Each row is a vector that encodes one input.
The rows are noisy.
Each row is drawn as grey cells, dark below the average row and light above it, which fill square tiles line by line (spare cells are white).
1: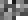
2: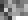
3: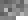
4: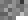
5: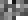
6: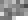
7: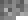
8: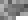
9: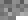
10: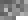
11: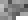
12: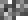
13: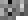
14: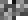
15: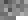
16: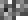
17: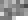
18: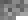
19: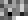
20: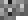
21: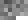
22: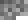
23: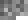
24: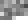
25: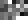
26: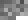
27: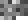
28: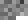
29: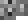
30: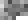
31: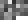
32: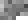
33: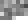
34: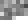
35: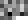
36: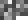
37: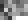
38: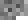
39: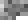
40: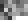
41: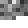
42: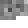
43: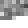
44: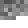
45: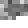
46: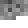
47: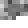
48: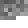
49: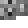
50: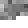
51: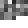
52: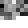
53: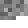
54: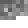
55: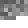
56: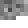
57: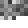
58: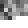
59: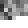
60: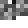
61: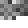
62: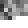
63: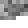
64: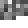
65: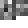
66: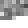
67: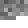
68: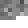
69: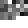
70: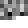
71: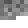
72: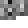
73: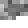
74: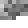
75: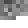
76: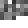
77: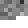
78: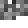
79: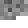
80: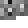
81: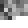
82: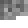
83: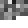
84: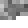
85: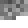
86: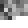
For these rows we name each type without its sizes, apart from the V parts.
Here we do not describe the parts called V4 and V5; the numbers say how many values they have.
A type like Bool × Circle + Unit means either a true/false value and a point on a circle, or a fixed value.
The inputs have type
(Bool × Line × Line × V4 + Unit) × V5.
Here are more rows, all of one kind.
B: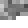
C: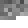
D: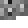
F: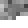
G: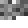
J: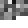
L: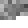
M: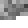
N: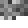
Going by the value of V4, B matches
L and M.
